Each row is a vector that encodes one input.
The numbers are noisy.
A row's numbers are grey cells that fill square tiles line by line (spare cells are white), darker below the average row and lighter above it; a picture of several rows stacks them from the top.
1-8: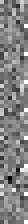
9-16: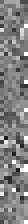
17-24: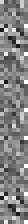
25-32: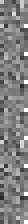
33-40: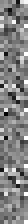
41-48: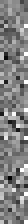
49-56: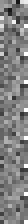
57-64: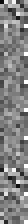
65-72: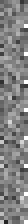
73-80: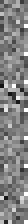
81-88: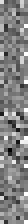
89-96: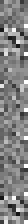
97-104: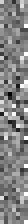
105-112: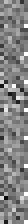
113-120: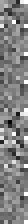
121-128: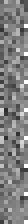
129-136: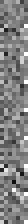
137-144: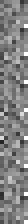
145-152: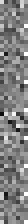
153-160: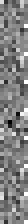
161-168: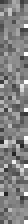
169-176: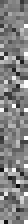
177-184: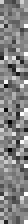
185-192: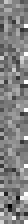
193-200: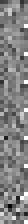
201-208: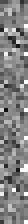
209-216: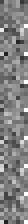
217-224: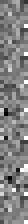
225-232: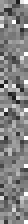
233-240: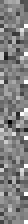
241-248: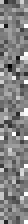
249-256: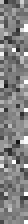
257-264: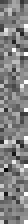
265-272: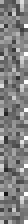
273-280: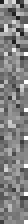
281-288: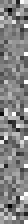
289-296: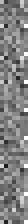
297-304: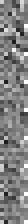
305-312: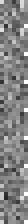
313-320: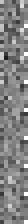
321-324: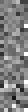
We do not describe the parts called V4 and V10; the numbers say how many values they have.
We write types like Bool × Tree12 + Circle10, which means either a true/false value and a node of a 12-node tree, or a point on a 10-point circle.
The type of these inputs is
Bool × (Line6 + (Line11 + V4) × V10).
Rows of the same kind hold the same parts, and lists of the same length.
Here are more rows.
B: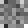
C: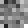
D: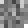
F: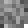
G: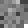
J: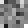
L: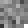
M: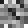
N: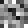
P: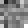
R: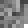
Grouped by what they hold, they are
B, C, P, R
D, F, G, J, L
M, N

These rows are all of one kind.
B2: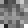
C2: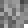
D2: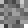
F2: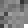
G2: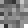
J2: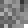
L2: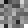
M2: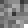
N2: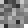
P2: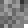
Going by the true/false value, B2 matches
D2, G2, L2 and N2.
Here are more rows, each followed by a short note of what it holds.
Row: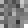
a point on an 11-point line, a true/false value and a value of V10
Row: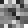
a point on a 6-point line and a true/false value
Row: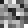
a point on a 6-point line and a true/false value
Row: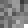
a point on an 11-point line, a true/false value and a value of V10
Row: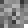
a point on an 11-point line, a true/false value and a value of V10
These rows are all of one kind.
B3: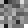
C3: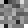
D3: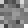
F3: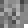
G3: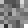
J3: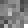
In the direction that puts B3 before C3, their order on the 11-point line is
G3, J3, B3, C3, D3, F3.
